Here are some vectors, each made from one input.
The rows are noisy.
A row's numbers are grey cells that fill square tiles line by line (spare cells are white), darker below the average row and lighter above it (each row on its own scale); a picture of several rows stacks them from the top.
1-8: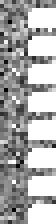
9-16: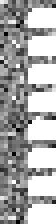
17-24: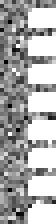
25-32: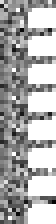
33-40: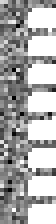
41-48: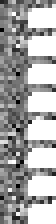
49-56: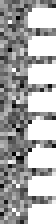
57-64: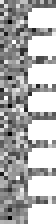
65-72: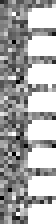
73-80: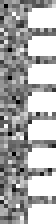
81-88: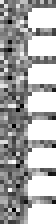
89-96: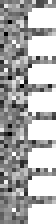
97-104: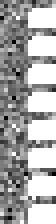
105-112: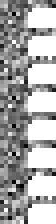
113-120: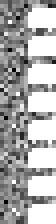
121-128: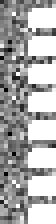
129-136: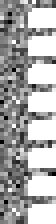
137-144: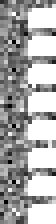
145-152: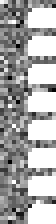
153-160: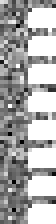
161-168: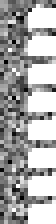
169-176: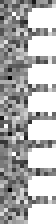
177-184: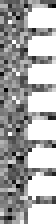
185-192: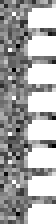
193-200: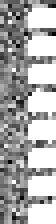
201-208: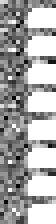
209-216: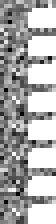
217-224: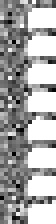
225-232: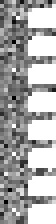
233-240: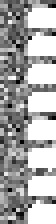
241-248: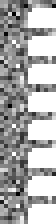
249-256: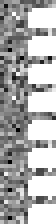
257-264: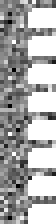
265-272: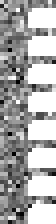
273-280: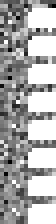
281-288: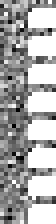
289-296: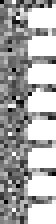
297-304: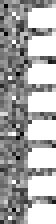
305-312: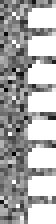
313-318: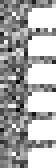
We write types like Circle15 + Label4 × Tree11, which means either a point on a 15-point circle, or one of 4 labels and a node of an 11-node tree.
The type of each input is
Bool × Line13 + Label8.
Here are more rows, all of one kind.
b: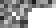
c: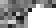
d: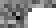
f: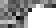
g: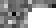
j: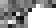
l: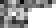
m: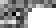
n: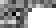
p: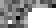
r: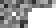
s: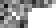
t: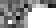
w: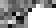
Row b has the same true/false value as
l, r and s.
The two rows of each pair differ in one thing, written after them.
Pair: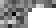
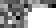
the place on the 13-point line
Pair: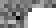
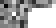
the true/false value
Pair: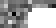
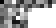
the true/false value
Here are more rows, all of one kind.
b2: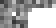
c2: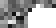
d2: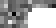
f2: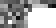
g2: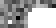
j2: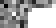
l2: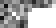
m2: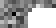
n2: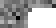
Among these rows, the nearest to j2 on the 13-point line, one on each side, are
c2 and n2.
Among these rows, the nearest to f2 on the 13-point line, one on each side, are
b2 and d2.
